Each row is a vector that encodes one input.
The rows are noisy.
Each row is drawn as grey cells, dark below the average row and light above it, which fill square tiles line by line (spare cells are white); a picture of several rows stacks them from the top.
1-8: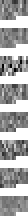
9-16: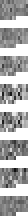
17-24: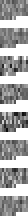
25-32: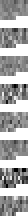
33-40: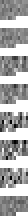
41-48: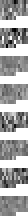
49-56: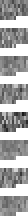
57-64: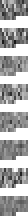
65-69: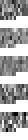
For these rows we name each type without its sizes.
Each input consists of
a list of points on a line.
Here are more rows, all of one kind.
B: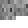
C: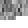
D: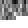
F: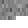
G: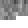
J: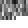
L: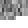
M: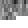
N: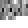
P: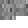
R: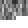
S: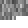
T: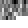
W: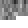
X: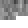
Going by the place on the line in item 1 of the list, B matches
J, N, P and S.
